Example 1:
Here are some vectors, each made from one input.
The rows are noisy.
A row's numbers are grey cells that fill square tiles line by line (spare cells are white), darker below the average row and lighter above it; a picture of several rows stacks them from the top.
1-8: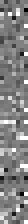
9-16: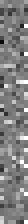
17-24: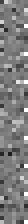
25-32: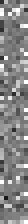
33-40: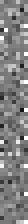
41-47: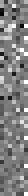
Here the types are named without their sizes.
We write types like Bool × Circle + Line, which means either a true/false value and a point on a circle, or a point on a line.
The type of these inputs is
Bool × Label.
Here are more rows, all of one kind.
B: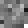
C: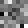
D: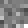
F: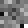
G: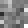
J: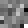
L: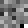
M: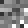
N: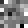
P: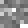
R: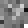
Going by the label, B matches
D, J and R.
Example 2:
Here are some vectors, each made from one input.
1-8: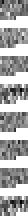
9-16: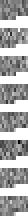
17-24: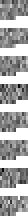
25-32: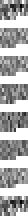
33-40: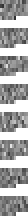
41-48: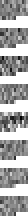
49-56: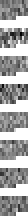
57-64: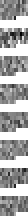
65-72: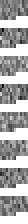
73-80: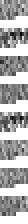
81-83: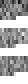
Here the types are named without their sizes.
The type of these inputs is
List(Line).
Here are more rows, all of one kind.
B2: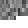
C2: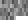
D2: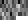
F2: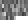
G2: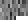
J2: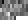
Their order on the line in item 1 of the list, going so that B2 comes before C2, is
D2, J2, G2, B2, C2, F2.
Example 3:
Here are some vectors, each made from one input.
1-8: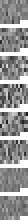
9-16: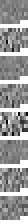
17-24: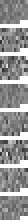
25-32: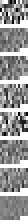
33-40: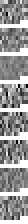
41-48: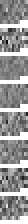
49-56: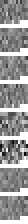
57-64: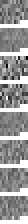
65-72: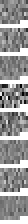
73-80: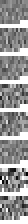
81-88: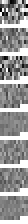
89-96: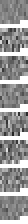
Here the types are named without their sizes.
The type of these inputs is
(Bool × Bool × Bool + Unit) × Tree.
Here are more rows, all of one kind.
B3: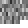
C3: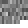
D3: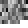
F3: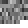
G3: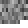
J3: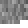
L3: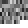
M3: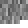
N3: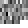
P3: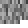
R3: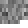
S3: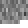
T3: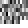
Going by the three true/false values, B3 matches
J3 and N3.
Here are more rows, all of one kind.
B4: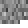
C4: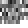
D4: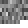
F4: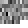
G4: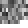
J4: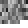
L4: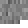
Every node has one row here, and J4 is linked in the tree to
C4.
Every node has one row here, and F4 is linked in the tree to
G4 and L4.
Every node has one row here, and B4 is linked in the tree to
D4.
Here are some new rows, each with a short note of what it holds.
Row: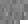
a node of a tree
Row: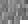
a node of a tree
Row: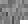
a node of a tree
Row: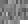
a node of a tree
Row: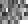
a node of a tree and three true/false values
